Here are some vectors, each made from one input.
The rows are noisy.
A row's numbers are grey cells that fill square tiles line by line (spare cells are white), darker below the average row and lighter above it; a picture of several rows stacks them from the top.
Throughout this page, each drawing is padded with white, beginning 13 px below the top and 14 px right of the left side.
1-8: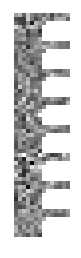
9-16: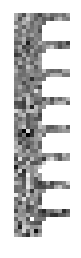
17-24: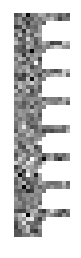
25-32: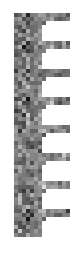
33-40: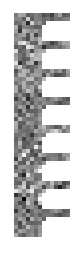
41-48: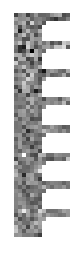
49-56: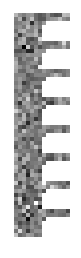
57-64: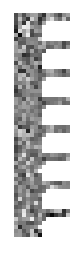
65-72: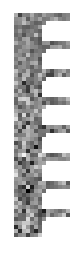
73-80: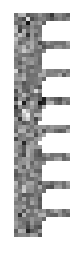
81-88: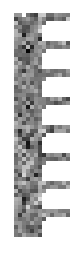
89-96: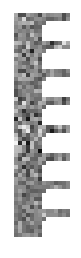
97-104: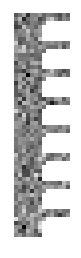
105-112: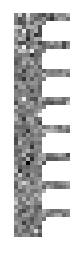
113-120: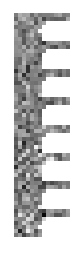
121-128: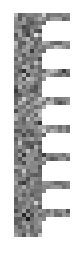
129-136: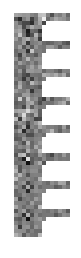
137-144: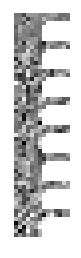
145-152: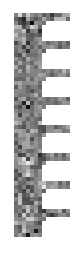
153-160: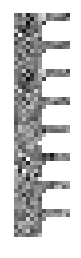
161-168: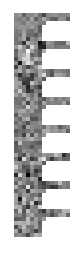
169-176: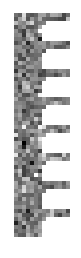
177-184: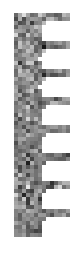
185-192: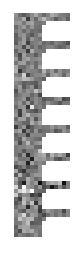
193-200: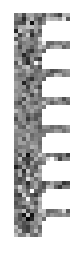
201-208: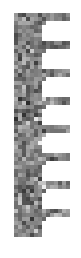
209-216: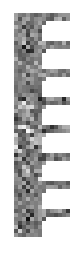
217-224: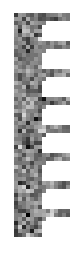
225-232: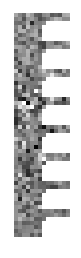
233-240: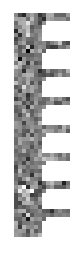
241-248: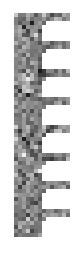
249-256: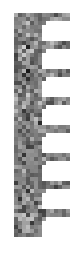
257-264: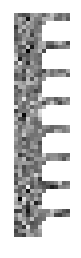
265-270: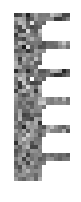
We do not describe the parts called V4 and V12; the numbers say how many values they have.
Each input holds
either a point on a 7-point line, or a true/false value and a value of V12, or a value of V4.
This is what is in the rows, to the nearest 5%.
About 25% of them hold a point on a 7-point line. About 60% of them hold a true/false value and a value of V12. The rest hold a value of V4.
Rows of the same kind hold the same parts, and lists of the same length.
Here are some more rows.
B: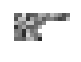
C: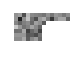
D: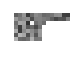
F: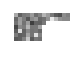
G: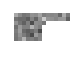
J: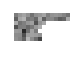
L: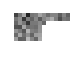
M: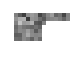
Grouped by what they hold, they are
B, J
C, F, G, M
D, L

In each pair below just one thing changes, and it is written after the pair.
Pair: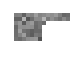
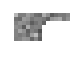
the true/false value
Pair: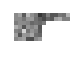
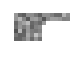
the value of V12
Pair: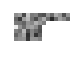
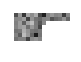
the value of V12
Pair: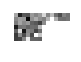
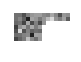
the true/false value
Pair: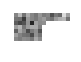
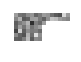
the true/false value
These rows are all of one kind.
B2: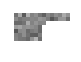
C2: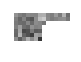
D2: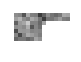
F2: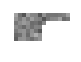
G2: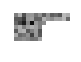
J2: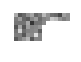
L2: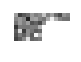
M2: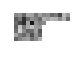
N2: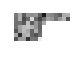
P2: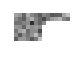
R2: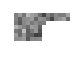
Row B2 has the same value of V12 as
C2 and D2.
